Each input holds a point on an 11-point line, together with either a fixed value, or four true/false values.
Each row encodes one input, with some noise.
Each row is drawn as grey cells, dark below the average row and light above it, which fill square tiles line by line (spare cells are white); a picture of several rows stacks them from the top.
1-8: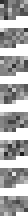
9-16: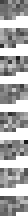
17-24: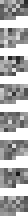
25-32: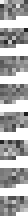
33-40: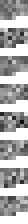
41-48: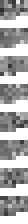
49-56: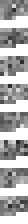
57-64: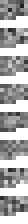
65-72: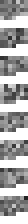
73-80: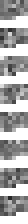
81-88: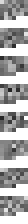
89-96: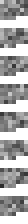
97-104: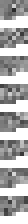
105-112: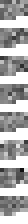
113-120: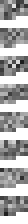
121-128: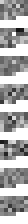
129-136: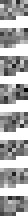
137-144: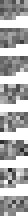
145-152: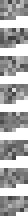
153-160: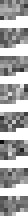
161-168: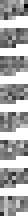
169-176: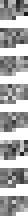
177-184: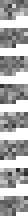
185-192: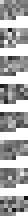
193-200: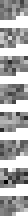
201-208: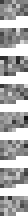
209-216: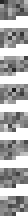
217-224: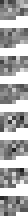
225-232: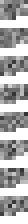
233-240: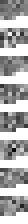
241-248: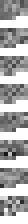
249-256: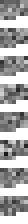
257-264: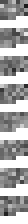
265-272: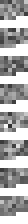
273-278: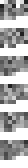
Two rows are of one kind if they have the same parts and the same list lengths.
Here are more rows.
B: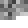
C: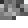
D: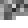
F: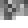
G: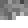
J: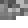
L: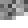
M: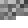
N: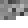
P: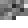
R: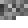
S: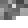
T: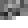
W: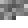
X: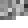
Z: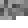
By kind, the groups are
B, D, F, G, L, S, T
C, J, M, N, P, R, W, X, Z

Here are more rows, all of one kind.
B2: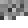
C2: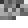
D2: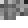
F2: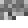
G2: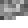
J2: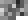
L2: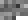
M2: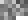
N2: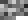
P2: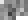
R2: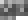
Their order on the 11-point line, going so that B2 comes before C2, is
R2, J2, P2, G2, N2, B2, M2, D2, F2, L2, C2.
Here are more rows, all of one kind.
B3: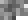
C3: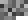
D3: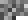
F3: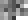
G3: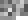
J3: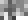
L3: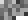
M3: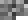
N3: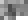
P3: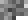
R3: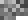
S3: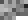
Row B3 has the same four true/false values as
D3, F3, M3 and P3.
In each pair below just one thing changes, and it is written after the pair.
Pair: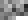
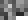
one of the four true/false values
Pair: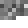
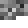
the place on the 11-point line
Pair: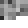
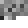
one of the four true/false values
